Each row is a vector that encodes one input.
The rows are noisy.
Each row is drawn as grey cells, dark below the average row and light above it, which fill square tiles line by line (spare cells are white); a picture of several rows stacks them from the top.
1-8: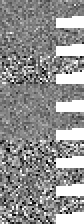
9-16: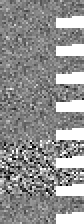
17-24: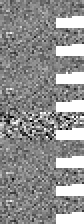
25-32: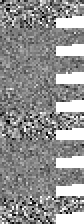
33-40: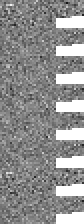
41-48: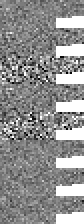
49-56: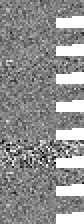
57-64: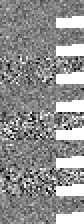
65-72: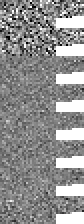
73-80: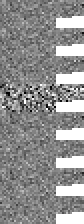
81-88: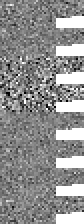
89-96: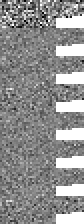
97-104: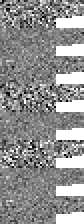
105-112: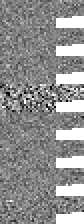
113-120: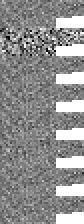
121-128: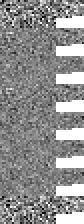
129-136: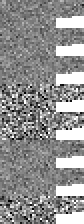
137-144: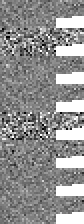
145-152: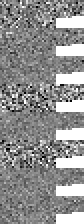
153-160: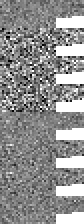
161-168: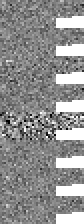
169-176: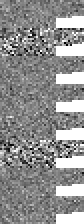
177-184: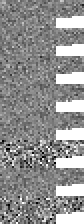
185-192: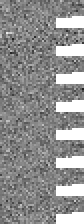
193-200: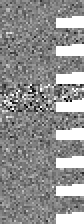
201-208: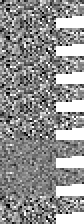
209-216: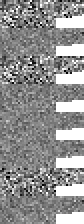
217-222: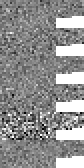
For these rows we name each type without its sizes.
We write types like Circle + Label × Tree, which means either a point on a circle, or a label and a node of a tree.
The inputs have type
Bool × Bool × Bool + List(Line).
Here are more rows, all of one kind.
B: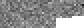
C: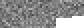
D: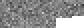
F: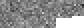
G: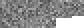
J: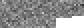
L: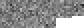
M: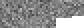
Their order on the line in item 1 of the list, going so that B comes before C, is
L, F, B, J, D, C, M, G.
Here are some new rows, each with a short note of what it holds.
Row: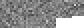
a list of three items
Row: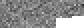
a list of three items
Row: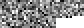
three true/false values
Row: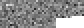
a list of one item
